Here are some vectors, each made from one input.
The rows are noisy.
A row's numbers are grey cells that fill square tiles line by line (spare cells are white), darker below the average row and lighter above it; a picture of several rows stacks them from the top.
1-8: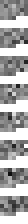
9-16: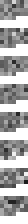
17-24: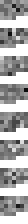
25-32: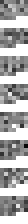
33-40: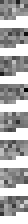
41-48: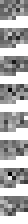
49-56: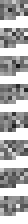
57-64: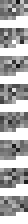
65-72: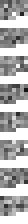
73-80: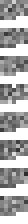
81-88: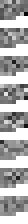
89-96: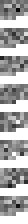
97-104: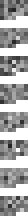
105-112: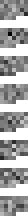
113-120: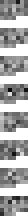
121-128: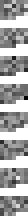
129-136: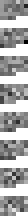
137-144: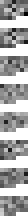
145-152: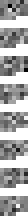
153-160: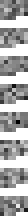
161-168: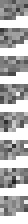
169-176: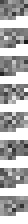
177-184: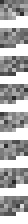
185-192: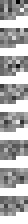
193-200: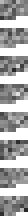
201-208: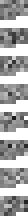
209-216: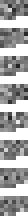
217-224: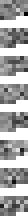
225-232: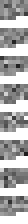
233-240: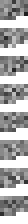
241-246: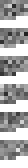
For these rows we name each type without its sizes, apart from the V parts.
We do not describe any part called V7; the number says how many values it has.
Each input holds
a point on a line, a true/false value and a value of V7, together with either a point on a line, or a value of V7.
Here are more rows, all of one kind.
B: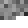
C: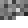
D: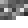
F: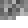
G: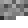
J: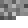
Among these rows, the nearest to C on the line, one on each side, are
B and D.
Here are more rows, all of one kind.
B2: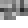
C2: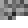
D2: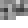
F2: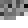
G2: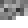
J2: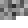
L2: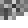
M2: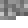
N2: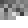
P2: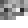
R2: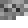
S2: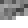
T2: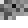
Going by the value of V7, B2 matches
D2, G2 and S2.
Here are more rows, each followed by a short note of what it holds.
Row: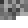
a point on a line, a true/false value and two values of V7
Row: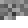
a point on a line, a true/false value and two values of V7
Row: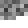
a point on each of two lines, a true/false value and a value of V7
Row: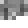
a point on each of two lines, a true/false value and a value of V7
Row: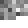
a point on a line, a true/false value and two values of V7
